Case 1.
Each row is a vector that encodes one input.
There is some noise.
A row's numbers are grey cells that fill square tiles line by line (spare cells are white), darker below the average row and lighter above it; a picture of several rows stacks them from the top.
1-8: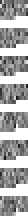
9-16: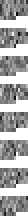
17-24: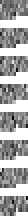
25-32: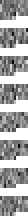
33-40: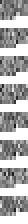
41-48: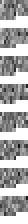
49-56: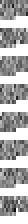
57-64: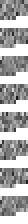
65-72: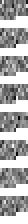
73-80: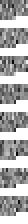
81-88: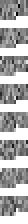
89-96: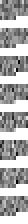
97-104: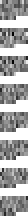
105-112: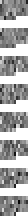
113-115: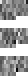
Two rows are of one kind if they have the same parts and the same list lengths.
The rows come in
2 kinds.
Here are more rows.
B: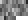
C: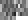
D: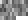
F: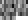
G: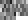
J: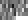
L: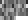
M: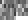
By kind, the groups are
B, D
C, F, G, J, L, M

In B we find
a point on a 6-point line and three true/false values.
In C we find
a point on a 6-point line and a point on a 7-point line.
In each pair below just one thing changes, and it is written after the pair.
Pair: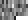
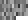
the place on the 6-point line
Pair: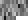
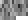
the place on the 6-point line
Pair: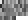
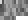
the place on the 6-point line
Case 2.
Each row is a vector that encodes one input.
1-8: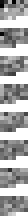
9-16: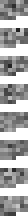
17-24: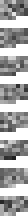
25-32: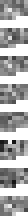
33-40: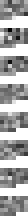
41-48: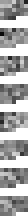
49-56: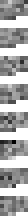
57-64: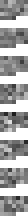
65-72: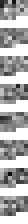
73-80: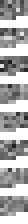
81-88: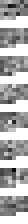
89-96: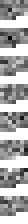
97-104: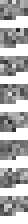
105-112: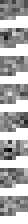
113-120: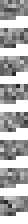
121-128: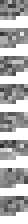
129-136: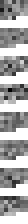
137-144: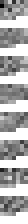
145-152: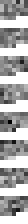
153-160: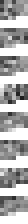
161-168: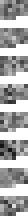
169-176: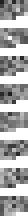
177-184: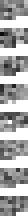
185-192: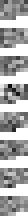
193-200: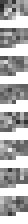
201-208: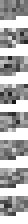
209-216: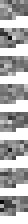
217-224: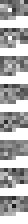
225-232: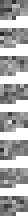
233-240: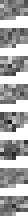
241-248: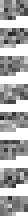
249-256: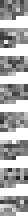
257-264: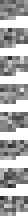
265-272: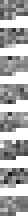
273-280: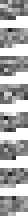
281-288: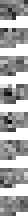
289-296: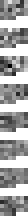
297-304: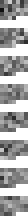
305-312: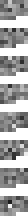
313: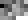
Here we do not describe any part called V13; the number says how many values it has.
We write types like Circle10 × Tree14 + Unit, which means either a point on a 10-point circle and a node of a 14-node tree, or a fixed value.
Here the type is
Circle9 × V13 + Label11.
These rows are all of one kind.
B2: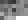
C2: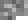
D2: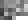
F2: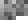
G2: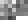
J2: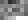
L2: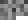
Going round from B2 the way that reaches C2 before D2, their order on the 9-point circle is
B2, L2, F2, G2, C2, D2, J2.
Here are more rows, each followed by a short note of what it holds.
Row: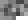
one of 11 labels
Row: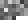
one of 11 labels
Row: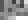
a point on a 9-point circle and a value of V13
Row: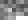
a point on a 9-point circle and a value of V13
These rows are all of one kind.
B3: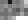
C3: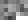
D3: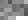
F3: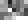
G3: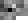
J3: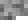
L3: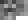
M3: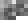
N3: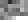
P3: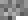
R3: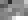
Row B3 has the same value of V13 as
F3, G3, L3 and M3.
